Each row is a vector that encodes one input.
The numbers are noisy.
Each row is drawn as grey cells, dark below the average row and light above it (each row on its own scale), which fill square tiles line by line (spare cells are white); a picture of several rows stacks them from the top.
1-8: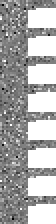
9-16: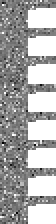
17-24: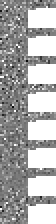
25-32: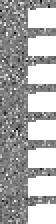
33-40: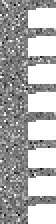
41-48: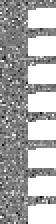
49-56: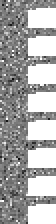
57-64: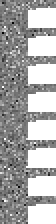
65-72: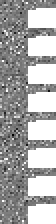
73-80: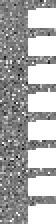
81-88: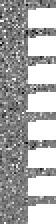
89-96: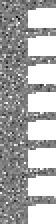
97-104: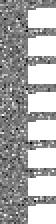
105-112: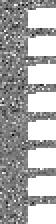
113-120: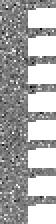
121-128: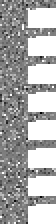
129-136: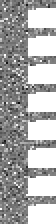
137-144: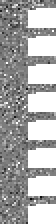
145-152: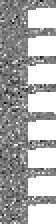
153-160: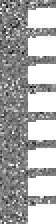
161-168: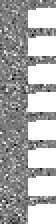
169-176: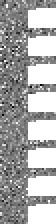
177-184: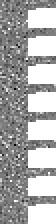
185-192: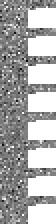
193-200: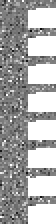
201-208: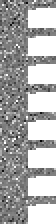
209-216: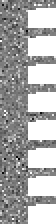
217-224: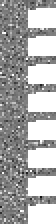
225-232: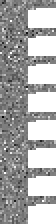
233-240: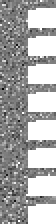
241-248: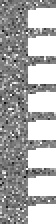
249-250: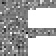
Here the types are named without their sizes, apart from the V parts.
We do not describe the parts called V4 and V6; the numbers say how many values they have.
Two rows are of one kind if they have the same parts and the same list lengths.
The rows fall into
4 kinds.
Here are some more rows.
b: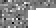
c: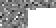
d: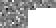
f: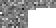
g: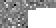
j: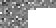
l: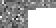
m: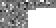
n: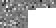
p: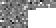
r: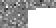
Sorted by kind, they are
b, f, g
c, d, n
j, p
l, m, r

